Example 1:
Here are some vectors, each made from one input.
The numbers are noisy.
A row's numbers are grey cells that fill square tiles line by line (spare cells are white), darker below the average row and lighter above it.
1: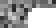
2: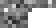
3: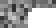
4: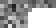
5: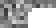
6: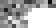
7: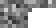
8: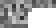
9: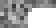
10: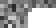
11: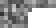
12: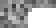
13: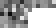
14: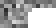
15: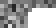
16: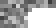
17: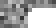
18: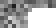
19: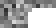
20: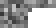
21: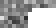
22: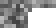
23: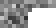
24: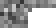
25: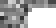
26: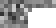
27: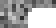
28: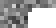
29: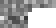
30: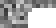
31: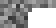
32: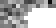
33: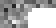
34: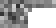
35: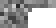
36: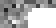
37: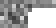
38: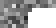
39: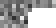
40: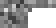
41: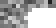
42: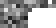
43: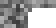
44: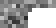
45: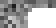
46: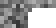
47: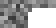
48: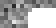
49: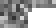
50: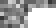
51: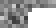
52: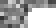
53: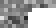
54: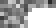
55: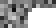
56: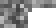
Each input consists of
either a node of a 7-node tree, or a node of an 8-node tree.
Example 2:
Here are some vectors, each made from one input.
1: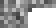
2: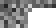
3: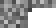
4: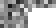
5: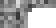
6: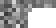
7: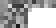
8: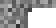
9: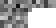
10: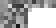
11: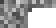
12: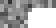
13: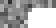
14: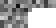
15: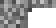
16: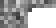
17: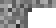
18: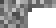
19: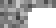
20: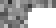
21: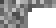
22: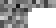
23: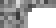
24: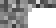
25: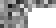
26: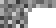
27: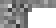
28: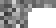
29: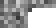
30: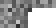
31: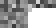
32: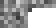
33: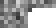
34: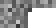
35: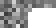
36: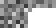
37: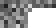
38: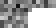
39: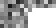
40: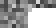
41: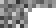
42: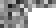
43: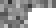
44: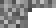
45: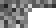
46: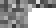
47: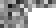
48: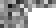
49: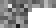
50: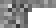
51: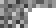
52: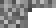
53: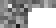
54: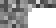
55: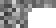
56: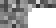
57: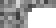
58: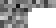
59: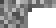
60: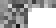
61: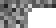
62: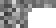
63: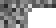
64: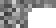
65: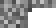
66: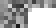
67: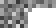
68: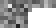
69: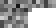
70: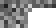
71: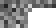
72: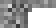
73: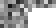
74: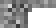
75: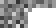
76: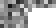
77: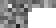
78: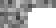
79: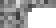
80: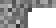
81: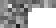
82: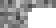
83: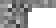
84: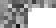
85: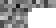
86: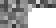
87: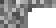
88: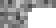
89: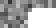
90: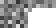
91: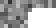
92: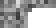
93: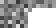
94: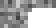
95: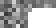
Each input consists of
either a point on a 6-point line, or a point on a 10-point line.
